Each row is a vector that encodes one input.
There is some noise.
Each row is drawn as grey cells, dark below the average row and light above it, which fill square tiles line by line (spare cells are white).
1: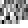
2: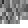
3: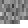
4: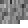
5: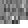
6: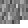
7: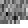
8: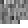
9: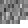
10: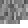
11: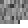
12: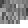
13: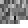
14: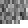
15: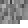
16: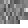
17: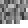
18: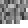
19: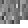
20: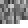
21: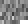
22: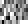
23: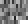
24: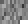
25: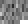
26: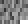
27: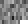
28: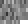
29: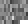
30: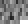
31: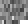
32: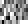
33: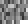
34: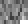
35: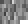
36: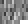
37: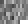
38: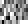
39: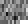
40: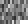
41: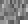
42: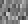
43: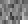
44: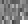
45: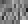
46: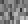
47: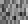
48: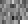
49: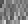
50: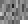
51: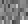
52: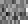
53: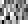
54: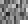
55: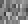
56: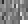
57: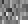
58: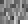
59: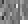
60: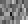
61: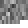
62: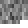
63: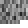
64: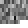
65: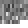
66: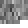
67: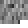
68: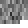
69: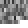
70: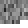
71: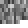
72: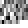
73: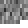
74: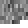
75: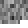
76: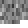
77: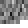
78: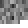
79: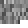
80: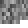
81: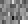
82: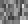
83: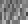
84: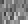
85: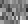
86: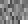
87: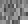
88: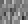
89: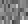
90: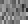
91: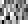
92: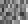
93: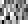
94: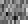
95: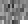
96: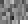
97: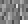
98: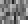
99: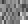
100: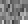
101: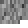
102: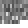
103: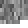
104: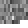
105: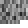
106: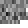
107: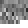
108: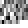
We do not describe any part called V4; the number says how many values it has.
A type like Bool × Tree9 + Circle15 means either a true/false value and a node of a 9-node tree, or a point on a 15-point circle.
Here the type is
List3(Line5 × V4).
